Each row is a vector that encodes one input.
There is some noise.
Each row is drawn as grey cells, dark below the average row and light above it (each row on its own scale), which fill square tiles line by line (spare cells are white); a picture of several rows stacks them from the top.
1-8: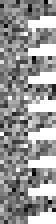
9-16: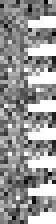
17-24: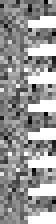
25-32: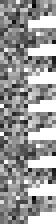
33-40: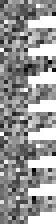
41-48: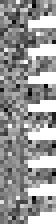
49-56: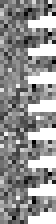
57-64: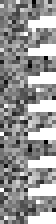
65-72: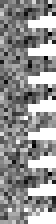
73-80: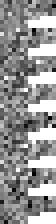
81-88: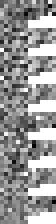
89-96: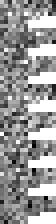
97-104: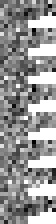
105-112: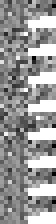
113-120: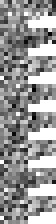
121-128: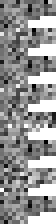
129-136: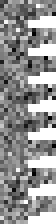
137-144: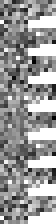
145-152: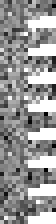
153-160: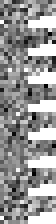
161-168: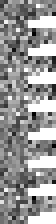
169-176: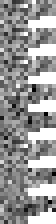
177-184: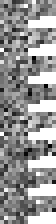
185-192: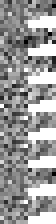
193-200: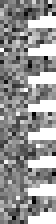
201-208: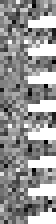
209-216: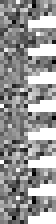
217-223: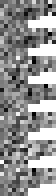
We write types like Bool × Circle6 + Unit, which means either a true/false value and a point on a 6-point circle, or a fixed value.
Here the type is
Tree9.
